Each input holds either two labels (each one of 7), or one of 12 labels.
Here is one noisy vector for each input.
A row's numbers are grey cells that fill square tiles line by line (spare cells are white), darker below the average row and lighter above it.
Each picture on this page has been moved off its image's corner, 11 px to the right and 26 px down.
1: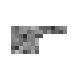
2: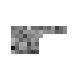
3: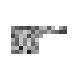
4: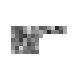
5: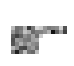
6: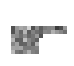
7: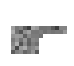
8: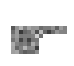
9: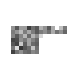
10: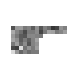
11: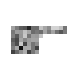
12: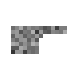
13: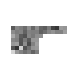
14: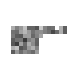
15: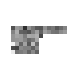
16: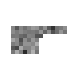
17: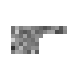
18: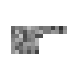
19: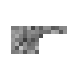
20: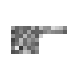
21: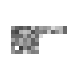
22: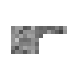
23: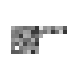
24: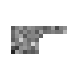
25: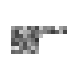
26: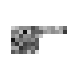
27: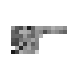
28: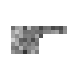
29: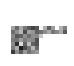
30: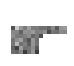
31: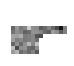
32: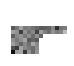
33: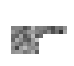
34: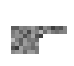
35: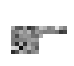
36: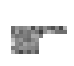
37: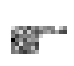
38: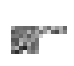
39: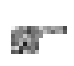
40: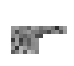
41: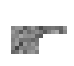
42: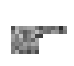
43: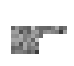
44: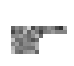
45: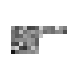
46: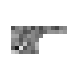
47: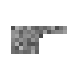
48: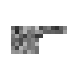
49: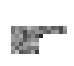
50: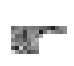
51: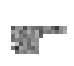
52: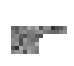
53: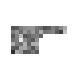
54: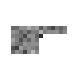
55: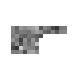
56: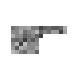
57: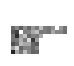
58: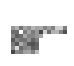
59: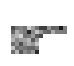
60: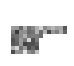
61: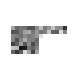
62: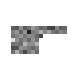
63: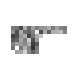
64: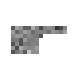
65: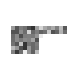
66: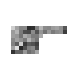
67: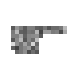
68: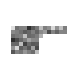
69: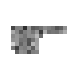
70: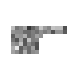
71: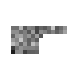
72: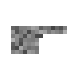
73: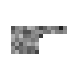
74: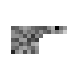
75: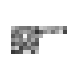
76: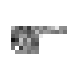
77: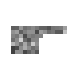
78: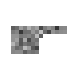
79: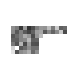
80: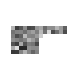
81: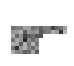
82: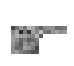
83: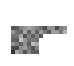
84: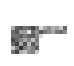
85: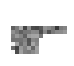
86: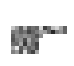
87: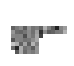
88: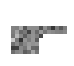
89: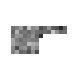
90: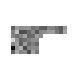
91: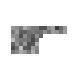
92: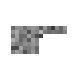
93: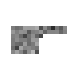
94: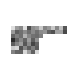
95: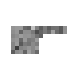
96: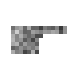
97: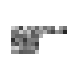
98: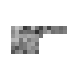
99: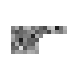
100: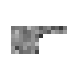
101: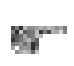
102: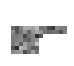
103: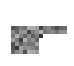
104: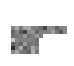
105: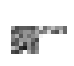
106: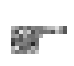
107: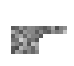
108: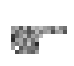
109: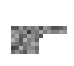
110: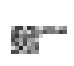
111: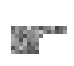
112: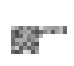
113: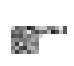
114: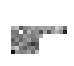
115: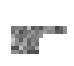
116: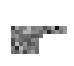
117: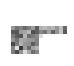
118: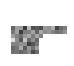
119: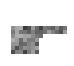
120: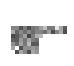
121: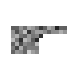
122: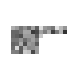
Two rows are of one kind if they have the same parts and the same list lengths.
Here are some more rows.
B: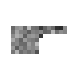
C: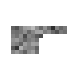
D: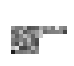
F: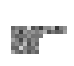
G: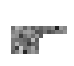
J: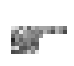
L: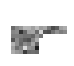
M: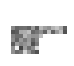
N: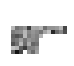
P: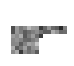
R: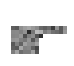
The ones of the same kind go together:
B, C, F, G, L, P, R
D, J, M, N

